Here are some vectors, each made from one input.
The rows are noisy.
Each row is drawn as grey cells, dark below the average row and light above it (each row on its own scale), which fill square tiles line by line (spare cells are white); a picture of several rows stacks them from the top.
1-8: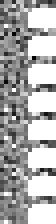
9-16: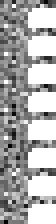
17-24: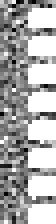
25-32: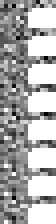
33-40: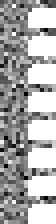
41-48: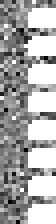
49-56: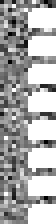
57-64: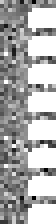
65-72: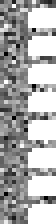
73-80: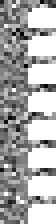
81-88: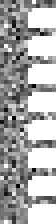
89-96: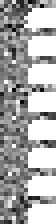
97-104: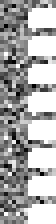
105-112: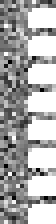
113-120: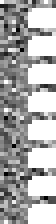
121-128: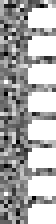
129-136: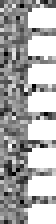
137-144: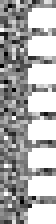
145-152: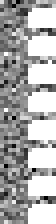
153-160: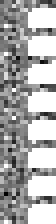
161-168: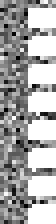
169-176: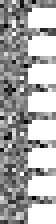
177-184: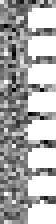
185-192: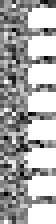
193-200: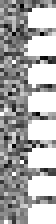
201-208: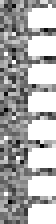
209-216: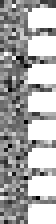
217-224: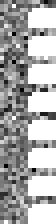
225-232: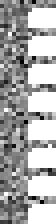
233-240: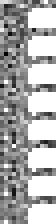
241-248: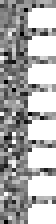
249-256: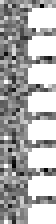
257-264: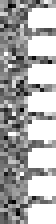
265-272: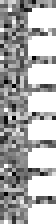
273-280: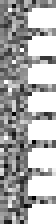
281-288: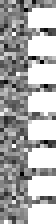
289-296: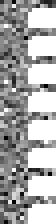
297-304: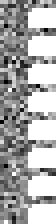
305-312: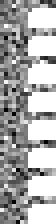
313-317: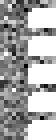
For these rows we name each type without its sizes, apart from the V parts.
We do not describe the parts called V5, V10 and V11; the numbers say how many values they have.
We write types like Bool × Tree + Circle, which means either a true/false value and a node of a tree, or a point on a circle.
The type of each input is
Bool × Bool × Bool × Bool × V5 + (Tree + V10) × (Tree + V11).
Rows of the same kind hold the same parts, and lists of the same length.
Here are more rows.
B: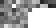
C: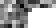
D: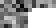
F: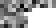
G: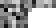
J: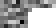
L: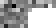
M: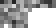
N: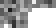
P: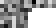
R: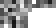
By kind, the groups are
B, M, N, R
C
D, F, P
G, L
J

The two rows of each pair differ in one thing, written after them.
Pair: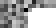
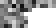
the node of the tree
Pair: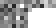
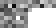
the value of V11
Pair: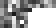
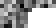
the value of V11
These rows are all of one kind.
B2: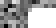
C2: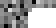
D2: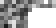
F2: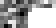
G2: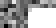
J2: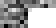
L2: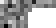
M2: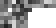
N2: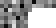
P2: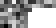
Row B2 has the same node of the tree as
L2 and P2.
